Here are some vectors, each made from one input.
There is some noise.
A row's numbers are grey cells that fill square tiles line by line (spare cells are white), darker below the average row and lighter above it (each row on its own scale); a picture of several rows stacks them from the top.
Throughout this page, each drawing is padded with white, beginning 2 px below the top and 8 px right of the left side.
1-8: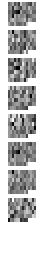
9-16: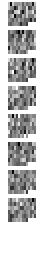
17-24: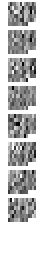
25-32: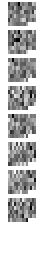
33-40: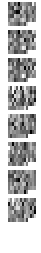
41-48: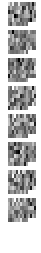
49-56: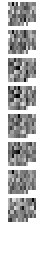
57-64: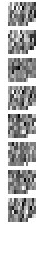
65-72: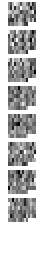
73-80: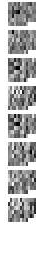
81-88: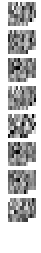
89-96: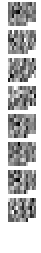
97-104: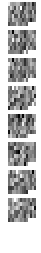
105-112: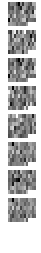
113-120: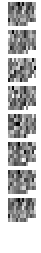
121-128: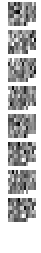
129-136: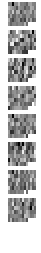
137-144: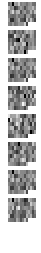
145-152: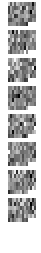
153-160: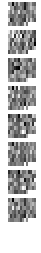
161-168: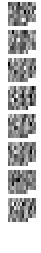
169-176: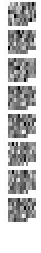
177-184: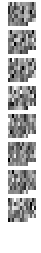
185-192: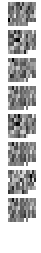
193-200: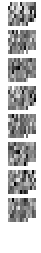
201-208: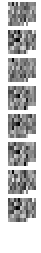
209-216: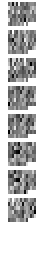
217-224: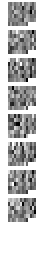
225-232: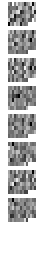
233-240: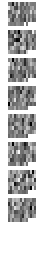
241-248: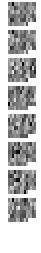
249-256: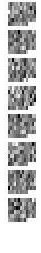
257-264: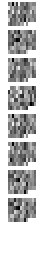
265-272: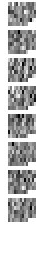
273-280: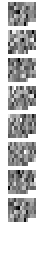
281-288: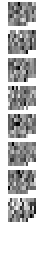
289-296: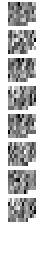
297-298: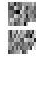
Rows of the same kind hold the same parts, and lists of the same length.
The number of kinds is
3.
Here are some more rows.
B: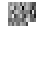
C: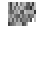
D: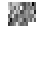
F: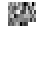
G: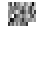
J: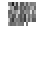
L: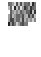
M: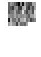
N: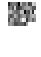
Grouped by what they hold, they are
B, C, D, F, G, L
J
M, N

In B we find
a point on an 8-point circle, one of 8 labels and a true/false value.
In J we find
one of 8 labels.
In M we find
a node of a 15-node tree.
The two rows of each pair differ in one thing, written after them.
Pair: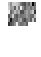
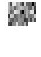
the label
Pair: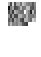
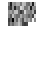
the true/false value
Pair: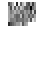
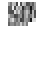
the true/false value
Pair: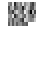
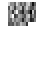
the place on the 8-point circle
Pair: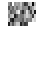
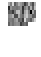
the true/false value
